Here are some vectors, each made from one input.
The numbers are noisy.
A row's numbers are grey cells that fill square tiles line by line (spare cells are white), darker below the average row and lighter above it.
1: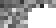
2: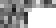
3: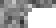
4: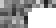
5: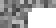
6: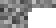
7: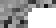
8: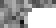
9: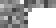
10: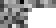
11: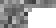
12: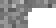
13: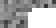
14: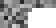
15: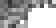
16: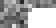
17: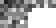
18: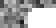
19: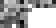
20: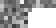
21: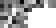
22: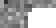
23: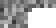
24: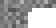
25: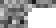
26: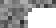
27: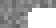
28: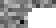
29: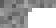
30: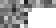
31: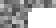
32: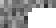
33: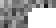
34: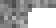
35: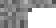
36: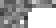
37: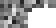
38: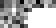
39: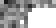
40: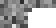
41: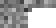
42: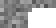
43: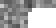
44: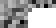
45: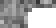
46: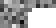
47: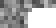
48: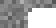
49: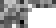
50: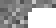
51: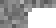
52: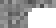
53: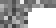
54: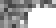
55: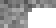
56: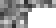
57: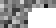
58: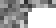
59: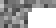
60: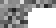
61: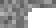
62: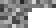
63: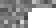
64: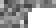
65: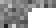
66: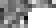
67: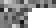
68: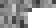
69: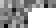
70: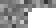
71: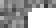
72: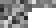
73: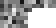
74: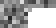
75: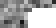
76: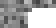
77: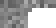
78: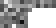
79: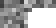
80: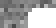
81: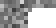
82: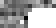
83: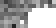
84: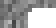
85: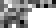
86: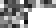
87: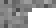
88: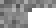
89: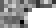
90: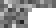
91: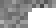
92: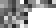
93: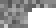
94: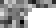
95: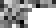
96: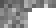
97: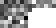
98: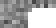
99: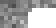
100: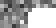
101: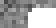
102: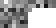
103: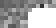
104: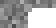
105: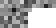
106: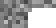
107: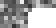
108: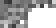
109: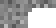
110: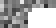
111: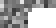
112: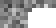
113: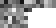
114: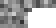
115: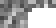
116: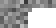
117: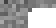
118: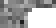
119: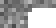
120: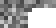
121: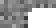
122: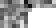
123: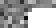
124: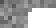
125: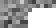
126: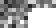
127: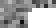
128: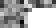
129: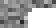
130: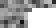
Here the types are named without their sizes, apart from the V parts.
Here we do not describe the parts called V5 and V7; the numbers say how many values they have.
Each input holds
a node of a tree, together with either four true/false values and a value of V7, or a value of V5.
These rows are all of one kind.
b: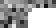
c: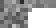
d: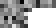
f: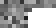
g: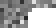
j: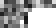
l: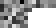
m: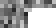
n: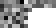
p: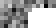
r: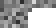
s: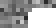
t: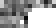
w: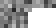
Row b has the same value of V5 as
f, j and m.
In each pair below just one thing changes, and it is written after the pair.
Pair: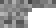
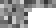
the value of V7
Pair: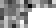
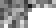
the value of V7
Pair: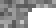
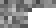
the node of the tree
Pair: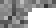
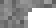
one of the four true/false values
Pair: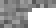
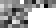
one of the four true/false values
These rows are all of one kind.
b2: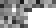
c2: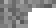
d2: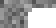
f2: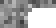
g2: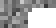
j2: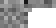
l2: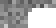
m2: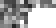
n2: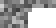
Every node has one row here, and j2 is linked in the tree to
c2.
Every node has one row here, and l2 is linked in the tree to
d2 and f2.
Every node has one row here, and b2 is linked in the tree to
g2 and m2.
